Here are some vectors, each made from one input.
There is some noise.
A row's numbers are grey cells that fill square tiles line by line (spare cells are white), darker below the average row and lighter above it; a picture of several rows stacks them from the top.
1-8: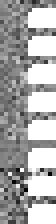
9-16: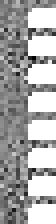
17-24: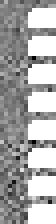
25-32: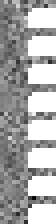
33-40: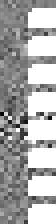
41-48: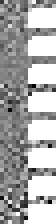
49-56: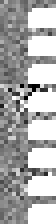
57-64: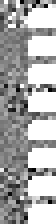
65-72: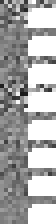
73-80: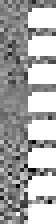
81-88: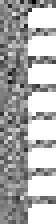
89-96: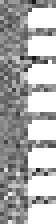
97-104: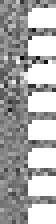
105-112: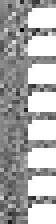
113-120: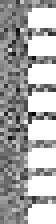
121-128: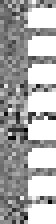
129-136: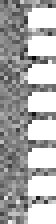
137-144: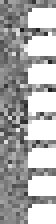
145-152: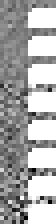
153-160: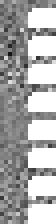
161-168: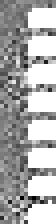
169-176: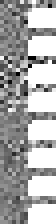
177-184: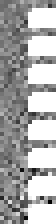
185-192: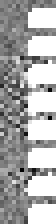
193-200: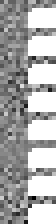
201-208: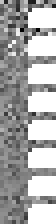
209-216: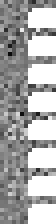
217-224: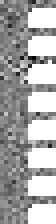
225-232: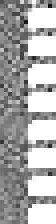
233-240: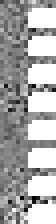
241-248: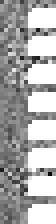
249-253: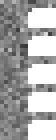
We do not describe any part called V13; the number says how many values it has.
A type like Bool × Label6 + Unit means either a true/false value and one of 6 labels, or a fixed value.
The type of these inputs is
(Bool × (Circle15 + Unit) + Unit) × V13.
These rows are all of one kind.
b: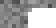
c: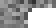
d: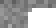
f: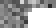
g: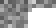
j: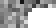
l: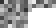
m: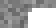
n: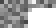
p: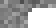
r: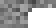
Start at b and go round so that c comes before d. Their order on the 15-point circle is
b, c, p, r, j, m, f, l, d, g, n.
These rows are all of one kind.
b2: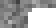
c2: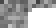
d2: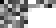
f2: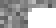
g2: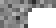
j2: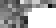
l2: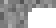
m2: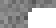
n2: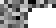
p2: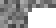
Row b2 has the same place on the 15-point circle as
d2, j2 and l2.
